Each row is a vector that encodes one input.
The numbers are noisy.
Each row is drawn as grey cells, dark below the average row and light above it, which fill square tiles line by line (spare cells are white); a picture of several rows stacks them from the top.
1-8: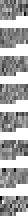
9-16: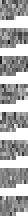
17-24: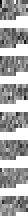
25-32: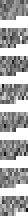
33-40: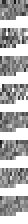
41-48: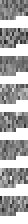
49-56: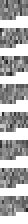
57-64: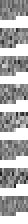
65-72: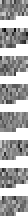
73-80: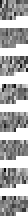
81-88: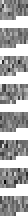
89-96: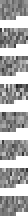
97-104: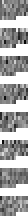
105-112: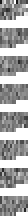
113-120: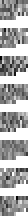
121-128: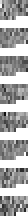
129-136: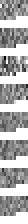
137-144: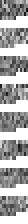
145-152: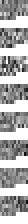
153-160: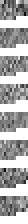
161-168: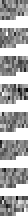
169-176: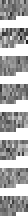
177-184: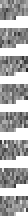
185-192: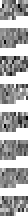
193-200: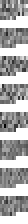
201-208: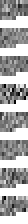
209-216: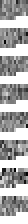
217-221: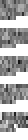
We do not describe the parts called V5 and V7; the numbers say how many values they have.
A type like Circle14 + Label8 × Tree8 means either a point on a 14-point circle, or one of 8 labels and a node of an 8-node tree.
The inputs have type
(Bool × Bool × Bool × Bool + Unit) × Line6 + (Line8 + V5) × V7.
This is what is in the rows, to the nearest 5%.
About 70% of them hold a point on a 6-point line, together with either a fixed value, or four true/false values. The rest hold a value of V7, together with either a point on an 8-point line, or a value of V5.
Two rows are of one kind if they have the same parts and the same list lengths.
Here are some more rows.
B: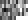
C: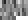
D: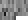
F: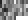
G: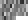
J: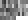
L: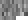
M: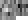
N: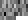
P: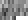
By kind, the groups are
B, C
D, N, P
F, G, L, M
J

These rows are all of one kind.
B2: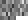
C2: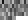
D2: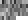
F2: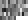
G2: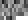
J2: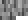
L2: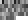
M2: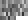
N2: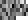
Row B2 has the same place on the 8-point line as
D2, M2 and N2.
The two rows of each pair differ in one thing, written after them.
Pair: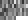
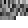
one of the four true/false values
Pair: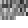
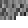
one of the four true/false values
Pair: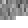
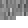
one of the four true/false values
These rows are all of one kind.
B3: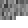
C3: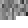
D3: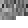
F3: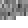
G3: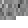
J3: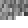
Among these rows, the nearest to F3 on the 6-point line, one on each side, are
C3 and G3.
